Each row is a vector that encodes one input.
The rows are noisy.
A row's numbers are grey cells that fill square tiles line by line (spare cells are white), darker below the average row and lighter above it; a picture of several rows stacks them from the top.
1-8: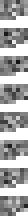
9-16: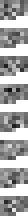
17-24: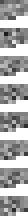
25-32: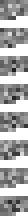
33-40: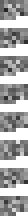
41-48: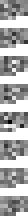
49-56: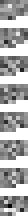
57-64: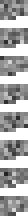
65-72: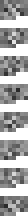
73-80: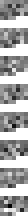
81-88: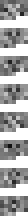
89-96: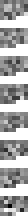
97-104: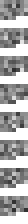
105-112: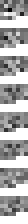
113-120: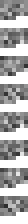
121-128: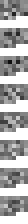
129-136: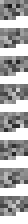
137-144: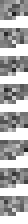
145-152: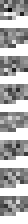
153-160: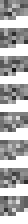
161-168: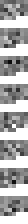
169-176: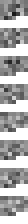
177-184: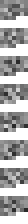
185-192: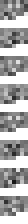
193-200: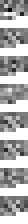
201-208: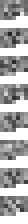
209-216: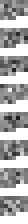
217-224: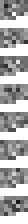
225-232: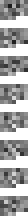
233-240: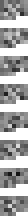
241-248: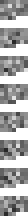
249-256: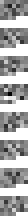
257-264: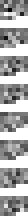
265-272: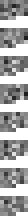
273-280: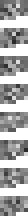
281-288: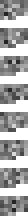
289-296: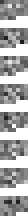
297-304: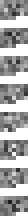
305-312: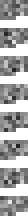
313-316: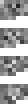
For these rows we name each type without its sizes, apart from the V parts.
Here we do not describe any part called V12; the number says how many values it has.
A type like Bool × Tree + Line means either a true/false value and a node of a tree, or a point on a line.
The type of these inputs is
List(Bool × (Circle + Unit) × V12).
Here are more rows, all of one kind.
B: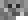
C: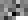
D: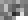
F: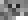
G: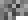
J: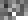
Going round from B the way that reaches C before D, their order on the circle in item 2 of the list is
B, J, C, F, D, G.
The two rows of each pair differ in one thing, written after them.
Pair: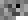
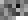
the value of V12 in item 2 of the list
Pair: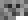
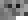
the place on the circle in item 1 of the list
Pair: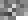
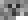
the true/false value in item 1 of the list
